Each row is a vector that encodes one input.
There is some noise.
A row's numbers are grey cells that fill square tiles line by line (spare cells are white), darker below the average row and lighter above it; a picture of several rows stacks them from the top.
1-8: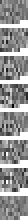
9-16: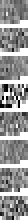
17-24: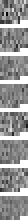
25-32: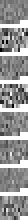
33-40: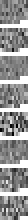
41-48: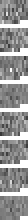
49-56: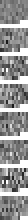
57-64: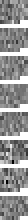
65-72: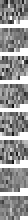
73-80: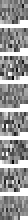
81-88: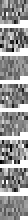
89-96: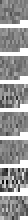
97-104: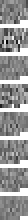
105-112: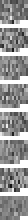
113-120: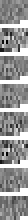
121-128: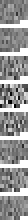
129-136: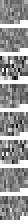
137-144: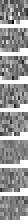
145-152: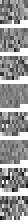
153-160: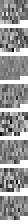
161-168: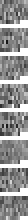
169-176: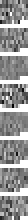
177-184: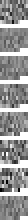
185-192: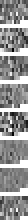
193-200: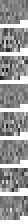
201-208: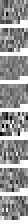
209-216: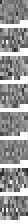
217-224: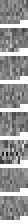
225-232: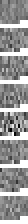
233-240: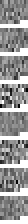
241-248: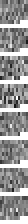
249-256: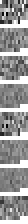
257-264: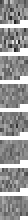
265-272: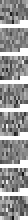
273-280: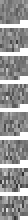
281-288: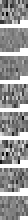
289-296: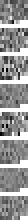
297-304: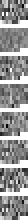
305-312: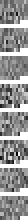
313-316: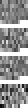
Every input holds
a point on a 10-point line, together with either three true/false values, or a list of up to three points on a 4-point line.
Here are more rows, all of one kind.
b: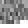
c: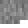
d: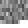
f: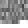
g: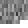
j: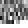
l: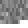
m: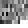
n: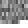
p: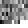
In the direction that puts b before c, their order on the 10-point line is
b, j, n, f, c, d, l, m, p, g.
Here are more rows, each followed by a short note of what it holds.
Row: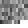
a point on a 10-point line, together with a list of one item
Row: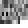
a point on a 10-point line, together with a list of one item
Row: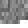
a point on a 10-point line, together with a list of three items
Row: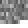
a point on a 10-point line, together with a list of two items
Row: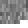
a point on a 10-point line, together with the empty list
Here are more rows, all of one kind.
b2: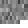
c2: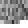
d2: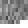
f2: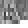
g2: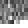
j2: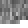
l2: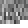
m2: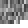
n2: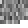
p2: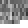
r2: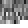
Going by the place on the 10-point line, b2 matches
g2, m2 and r2.
